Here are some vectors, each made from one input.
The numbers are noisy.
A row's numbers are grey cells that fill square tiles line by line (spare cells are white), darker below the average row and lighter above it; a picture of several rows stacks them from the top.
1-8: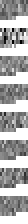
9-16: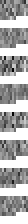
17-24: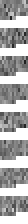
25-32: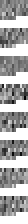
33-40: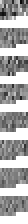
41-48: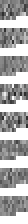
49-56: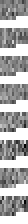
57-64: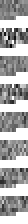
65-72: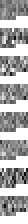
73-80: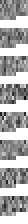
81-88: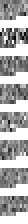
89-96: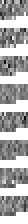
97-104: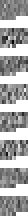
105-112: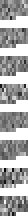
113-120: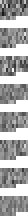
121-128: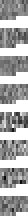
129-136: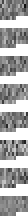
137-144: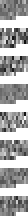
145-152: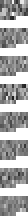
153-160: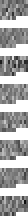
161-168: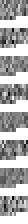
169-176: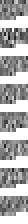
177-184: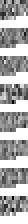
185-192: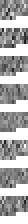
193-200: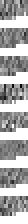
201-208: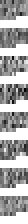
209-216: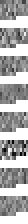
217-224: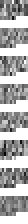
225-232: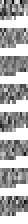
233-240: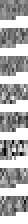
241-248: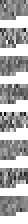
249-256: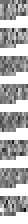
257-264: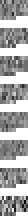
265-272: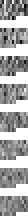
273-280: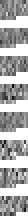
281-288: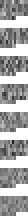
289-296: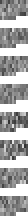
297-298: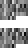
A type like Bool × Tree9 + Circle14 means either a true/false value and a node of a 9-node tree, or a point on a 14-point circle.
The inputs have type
Circle11 × Circle11 × (Line6 + Line7).
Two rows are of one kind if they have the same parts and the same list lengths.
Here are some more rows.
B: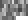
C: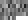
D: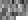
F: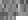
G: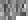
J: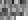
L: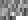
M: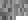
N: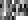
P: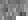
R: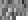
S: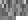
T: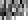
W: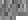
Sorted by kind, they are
B, G, P, S, T, W
C, D, F, J, L, M, N, R

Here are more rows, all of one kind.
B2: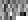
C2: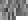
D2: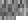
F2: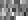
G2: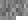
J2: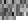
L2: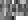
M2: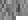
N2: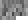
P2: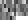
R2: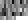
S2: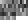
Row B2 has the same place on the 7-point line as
G2, N2, P2 and R2.
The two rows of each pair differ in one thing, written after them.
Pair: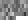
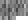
the place on the 7-point line
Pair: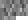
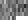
the place on the 7-point line
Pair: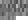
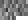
the place on one of the two 11-point circles
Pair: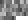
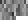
the place on one of the two 11-point circles
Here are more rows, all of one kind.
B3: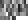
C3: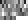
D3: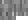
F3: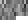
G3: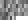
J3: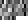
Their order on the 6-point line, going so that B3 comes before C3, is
J3, F3, G3, B3, C3, D3.
